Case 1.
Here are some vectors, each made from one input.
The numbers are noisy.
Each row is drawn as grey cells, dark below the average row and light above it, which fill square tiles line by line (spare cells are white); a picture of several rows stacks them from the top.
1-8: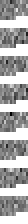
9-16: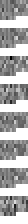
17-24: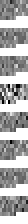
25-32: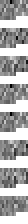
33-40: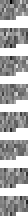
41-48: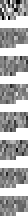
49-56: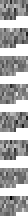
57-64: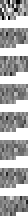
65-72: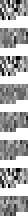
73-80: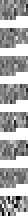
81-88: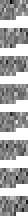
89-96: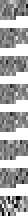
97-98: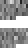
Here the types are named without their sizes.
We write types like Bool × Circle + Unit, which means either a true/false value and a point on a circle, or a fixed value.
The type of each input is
List(Line).
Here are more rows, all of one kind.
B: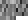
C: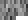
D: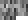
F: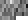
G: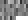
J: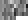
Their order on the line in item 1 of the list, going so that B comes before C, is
B, F, J, G, C, D.
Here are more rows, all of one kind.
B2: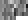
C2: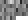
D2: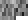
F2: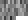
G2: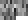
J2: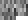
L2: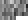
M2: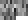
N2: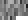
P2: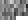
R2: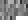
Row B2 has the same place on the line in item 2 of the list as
G2 and M2.
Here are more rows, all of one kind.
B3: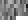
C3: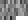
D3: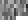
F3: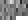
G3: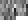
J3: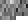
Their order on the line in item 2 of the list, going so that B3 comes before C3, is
G3, D3, B3, J3, F3, C3.
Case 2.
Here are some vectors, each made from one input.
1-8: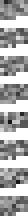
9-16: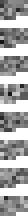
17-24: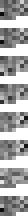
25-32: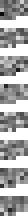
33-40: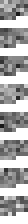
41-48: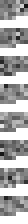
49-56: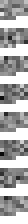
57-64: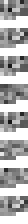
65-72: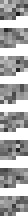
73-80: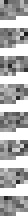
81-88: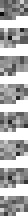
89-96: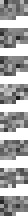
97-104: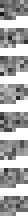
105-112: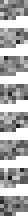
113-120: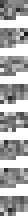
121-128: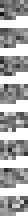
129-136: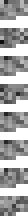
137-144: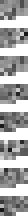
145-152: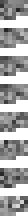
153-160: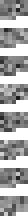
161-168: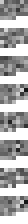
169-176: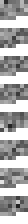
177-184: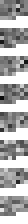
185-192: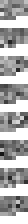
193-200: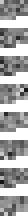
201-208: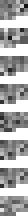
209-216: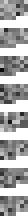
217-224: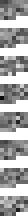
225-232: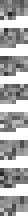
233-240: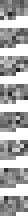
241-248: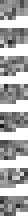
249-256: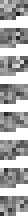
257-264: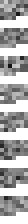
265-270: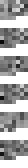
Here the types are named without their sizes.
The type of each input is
Circle + Line.
